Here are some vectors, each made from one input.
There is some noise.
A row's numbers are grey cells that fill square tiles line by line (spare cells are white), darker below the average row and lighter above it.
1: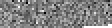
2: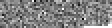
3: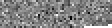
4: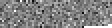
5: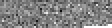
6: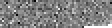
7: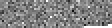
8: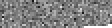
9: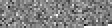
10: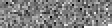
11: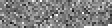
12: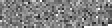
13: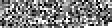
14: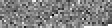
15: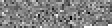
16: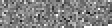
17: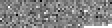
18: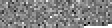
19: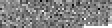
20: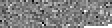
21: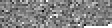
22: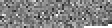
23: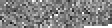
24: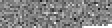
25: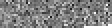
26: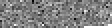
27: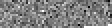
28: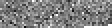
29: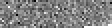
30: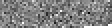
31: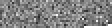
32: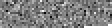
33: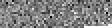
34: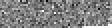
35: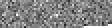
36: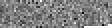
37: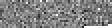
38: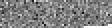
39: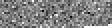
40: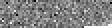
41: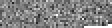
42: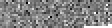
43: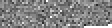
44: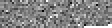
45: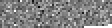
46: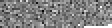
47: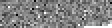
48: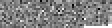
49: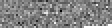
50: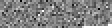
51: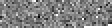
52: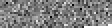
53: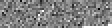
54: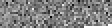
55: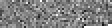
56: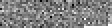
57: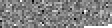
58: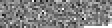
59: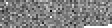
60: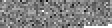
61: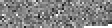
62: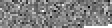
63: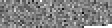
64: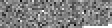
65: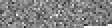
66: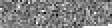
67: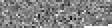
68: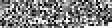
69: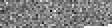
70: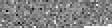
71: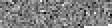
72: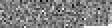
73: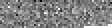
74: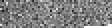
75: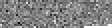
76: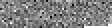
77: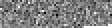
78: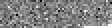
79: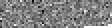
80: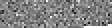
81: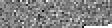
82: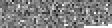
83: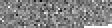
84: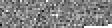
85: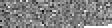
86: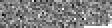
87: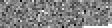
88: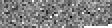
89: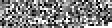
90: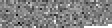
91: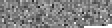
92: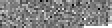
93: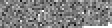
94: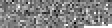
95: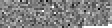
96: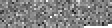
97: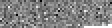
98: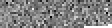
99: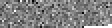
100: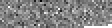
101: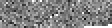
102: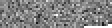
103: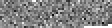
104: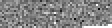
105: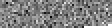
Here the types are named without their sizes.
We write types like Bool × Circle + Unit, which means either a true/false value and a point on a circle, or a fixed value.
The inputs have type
Bool × Line × Line + Unit.
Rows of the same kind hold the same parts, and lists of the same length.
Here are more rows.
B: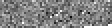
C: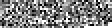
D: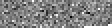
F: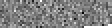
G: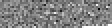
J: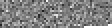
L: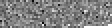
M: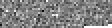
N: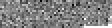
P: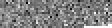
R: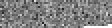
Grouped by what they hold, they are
B, D, F, G, J, L, M, N, P, R
C

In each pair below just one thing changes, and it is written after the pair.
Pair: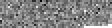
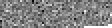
the place on one of the two lines
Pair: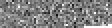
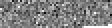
the true/false value
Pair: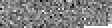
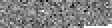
the true/false value
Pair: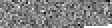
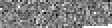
the place on one of the two lines
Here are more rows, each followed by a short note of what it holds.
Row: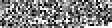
a fixed value
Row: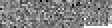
a point on each of two lines and a true/false value
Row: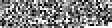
a fixed value
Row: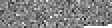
a point on each of two lines and a true/false value
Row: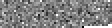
a point on each of two lines and a true/false value
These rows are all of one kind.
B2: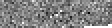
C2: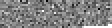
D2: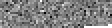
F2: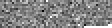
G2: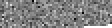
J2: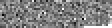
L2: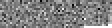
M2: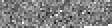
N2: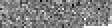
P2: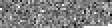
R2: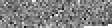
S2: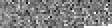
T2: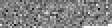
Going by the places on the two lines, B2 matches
M2 and R2.
